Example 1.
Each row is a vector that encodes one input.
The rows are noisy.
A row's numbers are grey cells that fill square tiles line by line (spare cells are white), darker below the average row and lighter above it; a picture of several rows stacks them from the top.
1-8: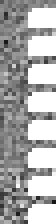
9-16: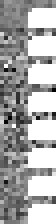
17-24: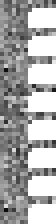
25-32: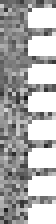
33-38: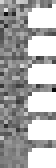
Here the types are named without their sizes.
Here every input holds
a node of a tree.
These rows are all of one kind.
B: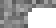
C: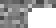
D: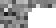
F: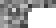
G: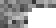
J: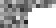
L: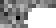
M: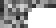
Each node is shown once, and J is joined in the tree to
F and M.
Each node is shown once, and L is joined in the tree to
D and M.
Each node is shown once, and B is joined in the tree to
C and M.
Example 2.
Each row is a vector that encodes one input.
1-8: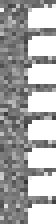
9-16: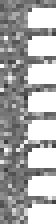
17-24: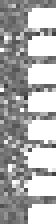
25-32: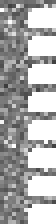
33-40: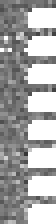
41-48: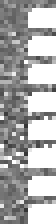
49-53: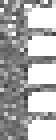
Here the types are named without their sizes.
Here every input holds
three true/false values.
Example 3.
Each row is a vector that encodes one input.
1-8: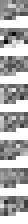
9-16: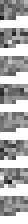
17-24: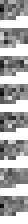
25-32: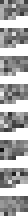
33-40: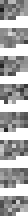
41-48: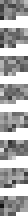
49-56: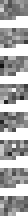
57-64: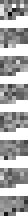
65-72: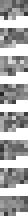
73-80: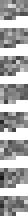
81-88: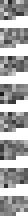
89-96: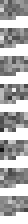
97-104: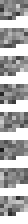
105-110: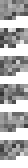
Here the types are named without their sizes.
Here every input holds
a point on a line.
